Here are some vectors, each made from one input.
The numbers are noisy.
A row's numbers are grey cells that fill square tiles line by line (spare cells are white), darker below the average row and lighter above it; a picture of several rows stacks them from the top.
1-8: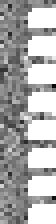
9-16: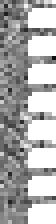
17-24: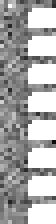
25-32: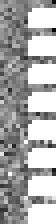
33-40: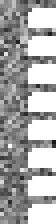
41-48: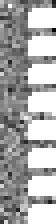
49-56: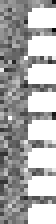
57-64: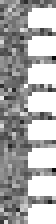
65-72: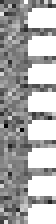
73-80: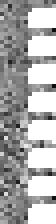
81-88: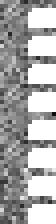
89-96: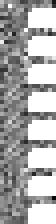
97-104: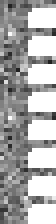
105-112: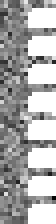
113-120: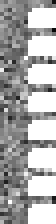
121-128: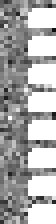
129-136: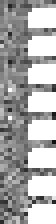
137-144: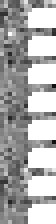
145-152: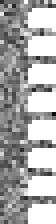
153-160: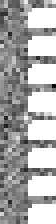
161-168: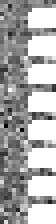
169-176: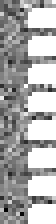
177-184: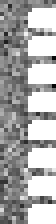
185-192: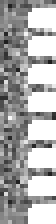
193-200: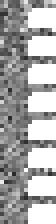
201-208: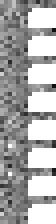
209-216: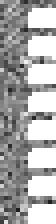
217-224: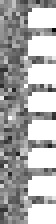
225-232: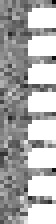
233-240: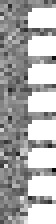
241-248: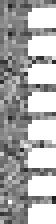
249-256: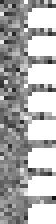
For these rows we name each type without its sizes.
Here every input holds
either a label, or three true/false values.
